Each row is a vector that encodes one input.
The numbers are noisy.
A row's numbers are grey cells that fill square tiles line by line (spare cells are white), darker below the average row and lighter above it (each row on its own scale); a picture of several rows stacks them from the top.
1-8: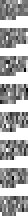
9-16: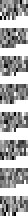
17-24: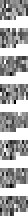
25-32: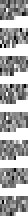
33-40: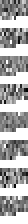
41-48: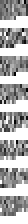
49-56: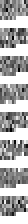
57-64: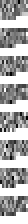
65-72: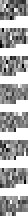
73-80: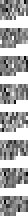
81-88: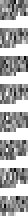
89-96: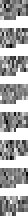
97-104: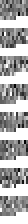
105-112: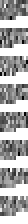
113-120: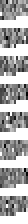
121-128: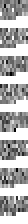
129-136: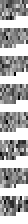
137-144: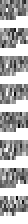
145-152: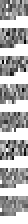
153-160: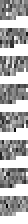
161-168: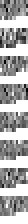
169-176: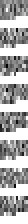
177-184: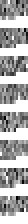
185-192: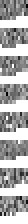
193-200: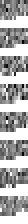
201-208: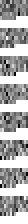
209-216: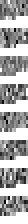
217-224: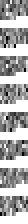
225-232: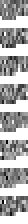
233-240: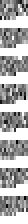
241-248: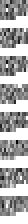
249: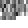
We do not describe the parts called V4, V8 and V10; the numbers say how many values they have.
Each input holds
either a point on a 5-point line and a true/false value, or a point on each of two 7-point lines and a value of V10, or a value of V4 and a value of V8.
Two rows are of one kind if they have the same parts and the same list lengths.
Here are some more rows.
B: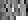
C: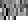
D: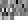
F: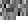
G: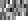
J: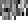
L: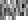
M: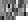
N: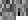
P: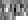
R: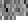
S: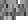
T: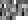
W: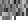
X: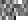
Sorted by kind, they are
B, C, F, G, J, N, P, R, W
D, L, S, X
M, T

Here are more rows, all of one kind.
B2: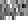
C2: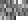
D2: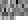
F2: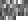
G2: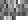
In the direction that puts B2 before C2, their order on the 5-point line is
D2, B2, G2, F2, C2.
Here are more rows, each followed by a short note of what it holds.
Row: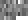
a point on a 5-point line and a true/false value
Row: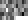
a value of V4 and a value of V8
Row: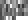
a point on a 5-point line and a true/false value
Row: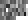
a value of V4 and a value of V8
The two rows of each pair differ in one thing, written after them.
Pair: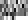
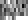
the true/false value
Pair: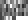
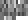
the true/false value
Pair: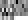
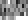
the true/false value
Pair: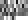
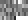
the place on the 5-point line
